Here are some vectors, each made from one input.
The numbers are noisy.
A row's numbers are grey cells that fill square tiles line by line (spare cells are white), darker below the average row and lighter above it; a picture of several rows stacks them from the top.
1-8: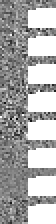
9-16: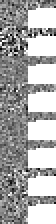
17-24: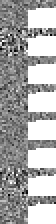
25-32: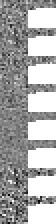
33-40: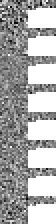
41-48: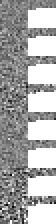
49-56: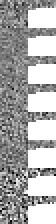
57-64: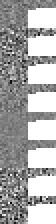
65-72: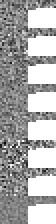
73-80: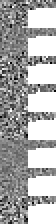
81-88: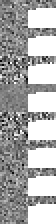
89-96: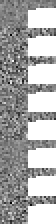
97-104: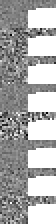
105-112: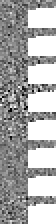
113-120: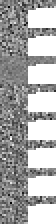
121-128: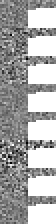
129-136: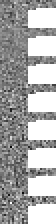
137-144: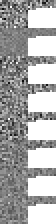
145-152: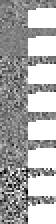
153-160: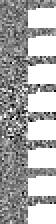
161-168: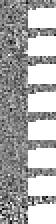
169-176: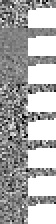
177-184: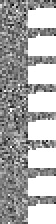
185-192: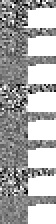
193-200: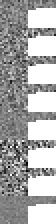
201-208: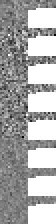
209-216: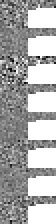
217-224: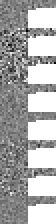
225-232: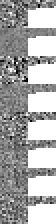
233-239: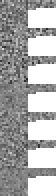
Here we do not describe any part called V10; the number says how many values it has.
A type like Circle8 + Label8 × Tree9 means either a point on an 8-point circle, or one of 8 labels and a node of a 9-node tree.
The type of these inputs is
Line7 × Tree12 × (Tree12 + Unit) + V10.
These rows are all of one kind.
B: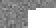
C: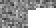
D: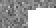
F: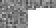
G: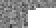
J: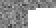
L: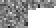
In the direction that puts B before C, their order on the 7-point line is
J, L, F, B, C, G, D.
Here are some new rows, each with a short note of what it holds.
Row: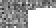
a value of V10
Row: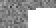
a point on a 7-point line and a node of a 12-node tree
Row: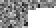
a point on a 7-point line and a node of each of two 12-node trees
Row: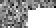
a point on a 7-point line and a node of each of two 12-node trees
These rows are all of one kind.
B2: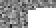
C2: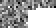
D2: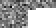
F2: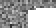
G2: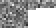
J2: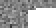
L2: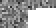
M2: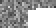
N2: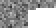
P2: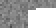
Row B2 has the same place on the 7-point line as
C2, J2 and P2.
